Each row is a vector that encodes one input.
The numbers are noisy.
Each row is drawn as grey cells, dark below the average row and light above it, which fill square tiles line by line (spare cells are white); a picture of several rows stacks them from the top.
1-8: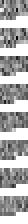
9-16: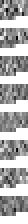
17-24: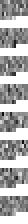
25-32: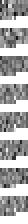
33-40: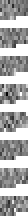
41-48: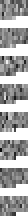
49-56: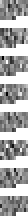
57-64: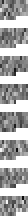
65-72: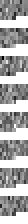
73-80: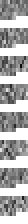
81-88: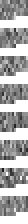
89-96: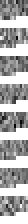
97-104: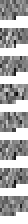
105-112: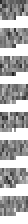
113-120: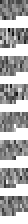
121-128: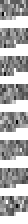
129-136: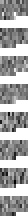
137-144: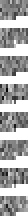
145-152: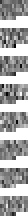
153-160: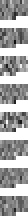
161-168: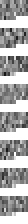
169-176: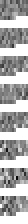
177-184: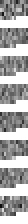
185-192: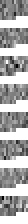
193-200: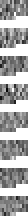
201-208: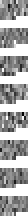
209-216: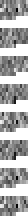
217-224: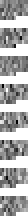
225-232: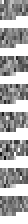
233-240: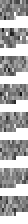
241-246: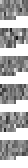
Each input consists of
either four true/false values, or a list of up to two points on a 4-point line.
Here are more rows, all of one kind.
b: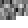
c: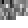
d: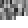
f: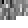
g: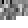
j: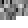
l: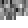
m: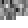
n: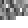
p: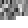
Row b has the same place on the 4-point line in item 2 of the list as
c, j, l and m.
